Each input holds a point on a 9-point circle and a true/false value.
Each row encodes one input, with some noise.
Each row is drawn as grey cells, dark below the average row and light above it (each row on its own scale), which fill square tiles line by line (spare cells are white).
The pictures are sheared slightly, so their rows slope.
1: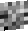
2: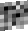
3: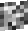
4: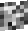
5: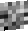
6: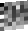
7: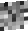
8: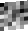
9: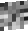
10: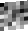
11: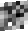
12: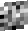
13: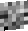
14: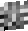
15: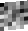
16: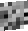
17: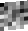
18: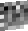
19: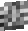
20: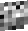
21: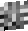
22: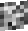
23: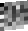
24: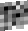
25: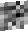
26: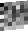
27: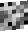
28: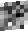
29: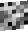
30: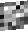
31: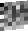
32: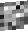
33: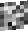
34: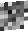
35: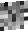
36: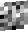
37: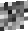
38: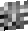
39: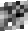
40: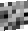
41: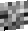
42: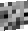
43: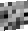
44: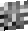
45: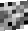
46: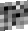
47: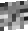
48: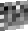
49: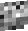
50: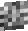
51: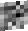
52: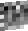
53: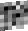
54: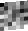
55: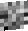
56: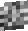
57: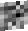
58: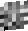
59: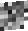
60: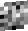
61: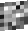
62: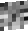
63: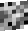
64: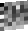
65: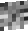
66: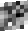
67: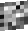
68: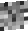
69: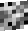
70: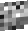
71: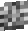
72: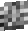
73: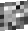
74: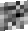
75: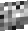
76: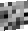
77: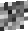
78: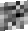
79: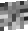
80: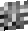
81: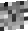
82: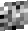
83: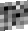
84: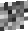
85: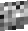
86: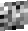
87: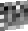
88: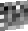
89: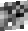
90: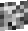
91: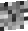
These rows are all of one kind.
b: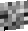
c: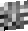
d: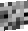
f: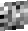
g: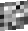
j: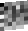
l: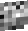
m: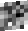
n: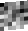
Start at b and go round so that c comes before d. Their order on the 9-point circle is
b, c, m, f, l, g, n, j, d.
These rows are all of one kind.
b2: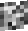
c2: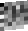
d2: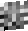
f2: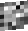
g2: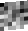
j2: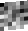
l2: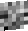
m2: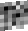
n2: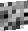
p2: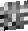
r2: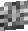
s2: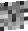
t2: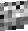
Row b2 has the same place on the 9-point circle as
g2 and j2.
